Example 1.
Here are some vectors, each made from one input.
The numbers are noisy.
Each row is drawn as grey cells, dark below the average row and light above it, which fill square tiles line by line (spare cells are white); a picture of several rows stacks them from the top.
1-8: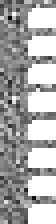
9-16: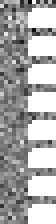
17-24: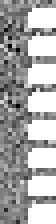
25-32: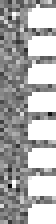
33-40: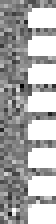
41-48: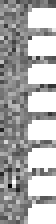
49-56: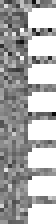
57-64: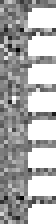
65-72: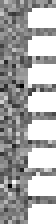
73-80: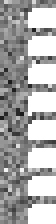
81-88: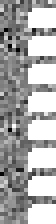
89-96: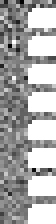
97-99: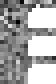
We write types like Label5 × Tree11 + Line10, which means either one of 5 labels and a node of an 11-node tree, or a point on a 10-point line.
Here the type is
Line4 + Line5 × (Tree10 + Unit).
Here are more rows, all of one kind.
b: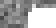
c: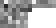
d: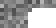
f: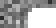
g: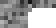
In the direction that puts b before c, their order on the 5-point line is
f, b, c, d, g.
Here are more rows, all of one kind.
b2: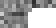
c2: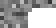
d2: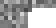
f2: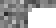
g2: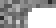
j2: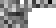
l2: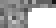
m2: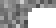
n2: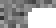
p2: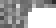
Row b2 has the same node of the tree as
f2 and j2.
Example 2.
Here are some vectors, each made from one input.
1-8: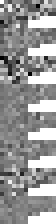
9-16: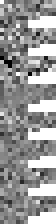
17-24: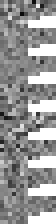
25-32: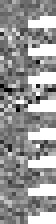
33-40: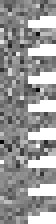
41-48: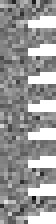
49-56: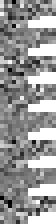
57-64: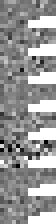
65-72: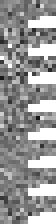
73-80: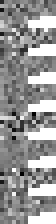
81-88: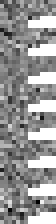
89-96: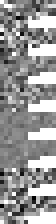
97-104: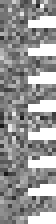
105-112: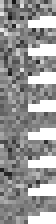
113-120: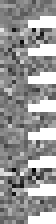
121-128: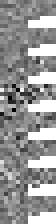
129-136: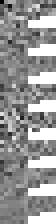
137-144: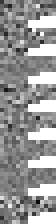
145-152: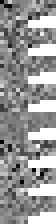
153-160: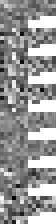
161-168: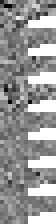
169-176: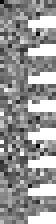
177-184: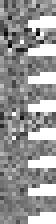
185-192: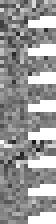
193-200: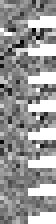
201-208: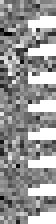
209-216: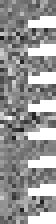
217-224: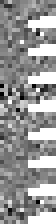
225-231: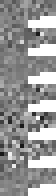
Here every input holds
a list of up to three points on a 9-point line.
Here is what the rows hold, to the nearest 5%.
All of them are lists of up to three points on a 9-point line: a few are empty, 25% hold one, 25% two and 45% three.
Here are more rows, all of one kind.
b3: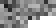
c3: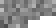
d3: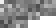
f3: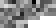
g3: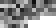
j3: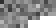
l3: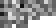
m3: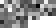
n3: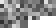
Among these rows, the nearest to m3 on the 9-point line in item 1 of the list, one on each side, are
b3 and f3.
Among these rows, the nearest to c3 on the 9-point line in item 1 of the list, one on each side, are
j3 and n3.
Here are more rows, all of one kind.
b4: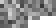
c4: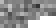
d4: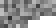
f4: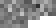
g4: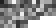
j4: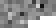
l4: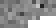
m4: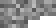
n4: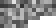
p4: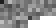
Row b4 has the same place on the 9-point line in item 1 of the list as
f4 and l4.
